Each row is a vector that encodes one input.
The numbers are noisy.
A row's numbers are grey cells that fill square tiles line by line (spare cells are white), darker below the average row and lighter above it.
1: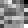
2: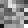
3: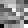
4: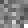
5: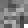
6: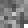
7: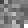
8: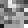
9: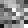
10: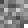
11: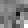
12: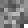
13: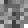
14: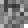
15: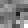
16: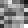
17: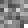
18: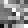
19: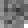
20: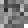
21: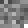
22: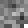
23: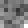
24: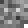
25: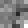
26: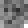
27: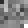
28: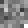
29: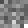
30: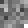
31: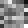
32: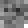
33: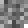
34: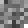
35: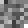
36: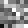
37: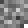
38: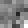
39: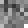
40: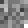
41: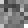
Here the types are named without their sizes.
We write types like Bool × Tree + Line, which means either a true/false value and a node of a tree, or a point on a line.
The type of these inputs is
Bool × Bool × Bool + Line.
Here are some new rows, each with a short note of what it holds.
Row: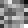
a point on a line
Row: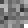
three true/false values
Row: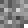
three true/false values
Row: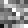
a point on a line
